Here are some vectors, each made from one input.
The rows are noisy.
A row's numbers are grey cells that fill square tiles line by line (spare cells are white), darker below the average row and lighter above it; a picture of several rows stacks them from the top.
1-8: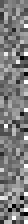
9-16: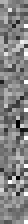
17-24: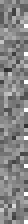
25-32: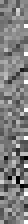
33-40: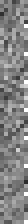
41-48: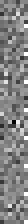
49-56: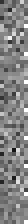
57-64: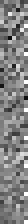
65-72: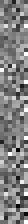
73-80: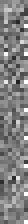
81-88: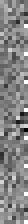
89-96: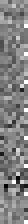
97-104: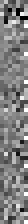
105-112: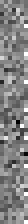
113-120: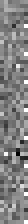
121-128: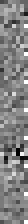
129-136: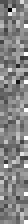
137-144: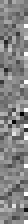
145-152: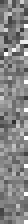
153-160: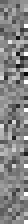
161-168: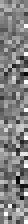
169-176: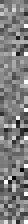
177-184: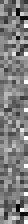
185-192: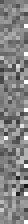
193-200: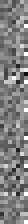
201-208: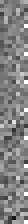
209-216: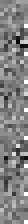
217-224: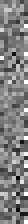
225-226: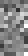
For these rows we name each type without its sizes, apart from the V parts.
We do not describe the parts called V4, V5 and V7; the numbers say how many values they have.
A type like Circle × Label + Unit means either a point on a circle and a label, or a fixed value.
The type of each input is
Bool × Circle + (Line + V4 × V7) × V5.
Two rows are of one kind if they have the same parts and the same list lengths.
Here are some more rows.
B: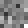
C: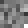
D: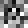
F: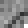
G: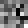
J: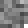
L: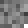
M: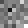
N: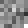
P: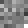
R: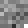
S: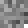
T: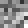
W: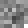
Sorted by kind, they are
B, C, F, J, L, N, P, R, S, W
D, G, T
M

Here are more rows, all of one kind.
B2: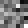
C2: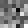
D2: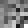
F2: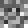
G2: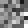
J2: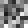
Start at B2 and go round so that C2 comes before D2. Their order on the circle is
B2, G2, F2, J2, C2, D2.
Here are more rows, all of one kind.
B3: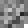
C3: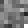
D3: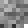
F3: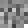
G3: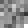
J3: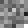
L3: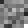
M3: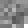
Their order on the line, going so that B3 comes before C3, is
J3, F3, D3, G3, M3, B3, L3, C3.
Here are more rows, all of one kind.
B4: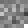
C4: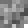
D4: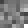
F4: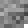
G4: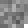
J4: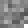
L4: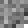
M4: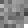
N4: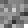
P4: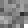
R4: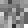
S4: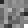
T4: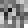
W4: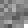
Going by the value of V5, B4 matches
D4, N4 and R4.
